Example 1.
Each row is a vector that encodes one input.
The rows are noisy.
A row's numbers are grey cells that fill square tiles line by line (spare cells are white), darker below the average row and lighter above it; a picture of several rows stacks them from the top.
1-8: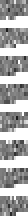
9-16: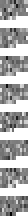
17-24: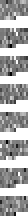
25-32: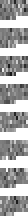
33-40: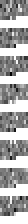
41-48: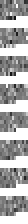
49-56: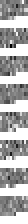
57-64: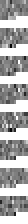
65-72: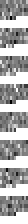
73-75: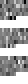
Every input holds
a point on a 7-point line and four true/false values.
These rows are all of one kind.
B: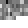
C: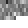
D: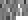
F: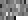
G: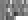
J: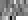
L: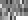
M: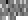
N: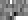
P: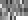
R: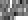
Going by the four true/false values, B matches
D and G.
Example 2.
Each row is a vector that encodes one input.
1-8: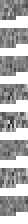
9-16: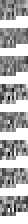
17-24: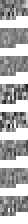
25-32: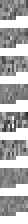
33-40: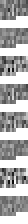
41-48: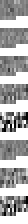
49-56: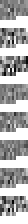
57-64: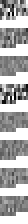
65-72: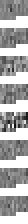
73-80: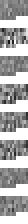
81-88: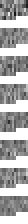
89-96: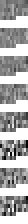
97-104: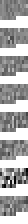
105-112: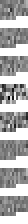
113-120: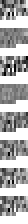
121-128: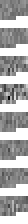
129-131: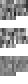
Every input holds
a point on a 14-point circle and five true/false values.
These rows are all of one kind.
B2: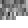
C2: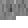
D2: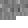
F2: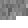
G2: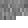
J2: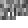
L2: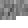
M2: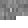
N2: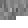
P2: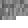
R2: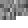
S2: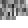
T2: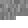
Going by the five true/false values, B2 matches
C2, F2, J2 and P2.
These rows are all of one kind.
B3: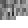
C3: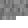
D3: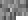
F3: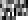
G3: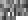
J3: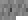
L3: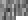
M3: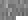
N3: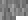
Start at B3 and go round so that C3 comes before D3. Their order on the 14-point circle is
B3, C3, J3, L3, N3, F3, M3, G3, D3.
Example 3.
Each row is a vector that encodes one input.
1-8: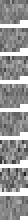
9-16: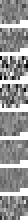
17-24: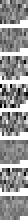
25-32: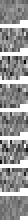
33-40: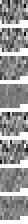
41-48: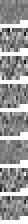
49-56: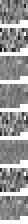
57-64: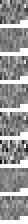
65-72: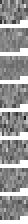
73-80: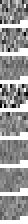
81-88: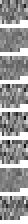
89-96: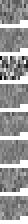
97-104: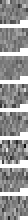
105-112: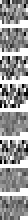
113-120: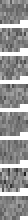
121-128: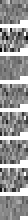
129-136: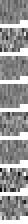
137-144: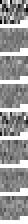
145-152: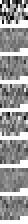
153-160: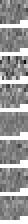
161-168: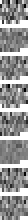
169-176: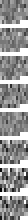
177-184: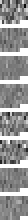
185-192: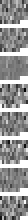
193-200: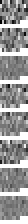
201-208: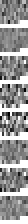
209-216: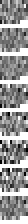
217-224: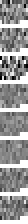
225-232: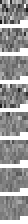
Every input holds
a list of up to two points on a 4-point line.
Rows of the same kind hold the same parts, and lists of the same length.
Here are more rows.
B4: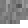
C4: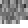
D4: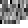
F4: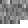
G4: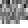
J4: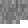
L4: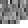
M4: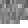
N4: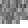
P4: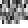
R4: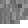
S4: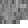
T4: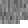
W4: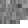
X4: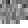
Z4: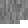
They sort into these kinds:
B4, C4, F4, J4, N4, P4, R4, T4, W4, Z4
D4, L4
G4, M4, S4, X4

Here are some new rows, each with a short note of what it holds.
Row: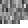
a list of one item
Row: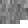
a list of two items
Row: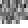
a list of two items
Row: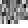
the empty list
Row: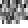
a list of two items
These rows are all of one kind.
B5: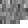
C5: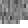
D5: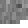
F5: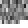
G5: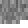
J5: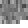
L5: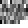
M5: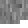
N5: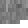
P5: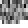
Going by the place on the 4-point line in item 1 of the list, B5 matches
D5, F5 and N5.
